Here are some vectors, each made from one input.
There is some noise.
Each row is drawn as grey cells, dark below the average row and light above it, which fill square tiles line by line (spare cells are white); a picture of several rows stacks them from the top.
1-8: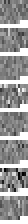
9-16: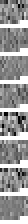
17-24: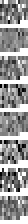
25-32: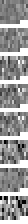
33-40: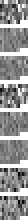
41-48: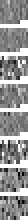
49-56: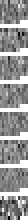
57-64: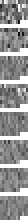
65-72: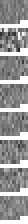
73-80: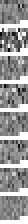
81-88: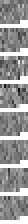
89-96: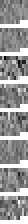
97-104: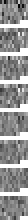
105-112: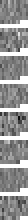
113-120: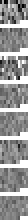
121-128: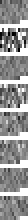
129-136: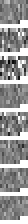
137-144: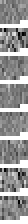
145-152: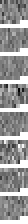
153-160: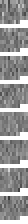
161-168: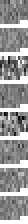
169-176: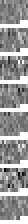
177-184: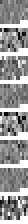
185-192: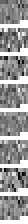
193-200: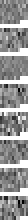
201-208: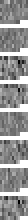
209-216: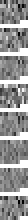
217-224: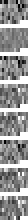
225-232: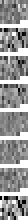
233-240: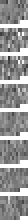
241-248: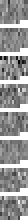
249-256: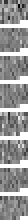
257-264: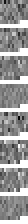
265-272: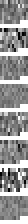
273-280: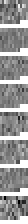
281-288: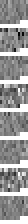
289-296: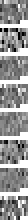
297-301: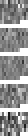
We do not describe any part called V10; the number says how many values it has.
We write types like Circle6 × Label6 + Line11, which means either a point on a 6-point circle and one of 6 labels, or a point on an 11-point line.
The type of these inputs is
List2(Circle11) × V10.
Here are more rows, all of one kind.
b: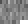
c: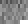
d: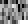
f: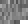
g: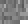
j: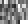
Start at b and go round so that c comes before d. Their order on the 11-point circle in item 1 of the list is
b, c, d, j, g, f.
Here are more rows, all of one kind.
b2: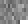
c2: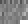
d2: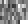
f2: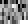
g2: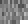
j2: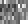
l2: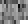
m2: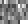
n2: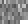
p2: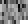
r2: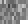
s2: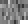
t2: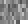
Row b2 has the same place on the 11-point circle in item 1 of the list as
f2 and g2.
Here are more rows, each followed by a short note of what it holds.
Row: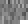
a value of V10, together with the empty list
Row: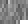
a value of V10, together with a list of one item
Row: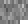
a value of V10, together with a list of two items
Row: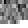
a value of V10, together with the empty list
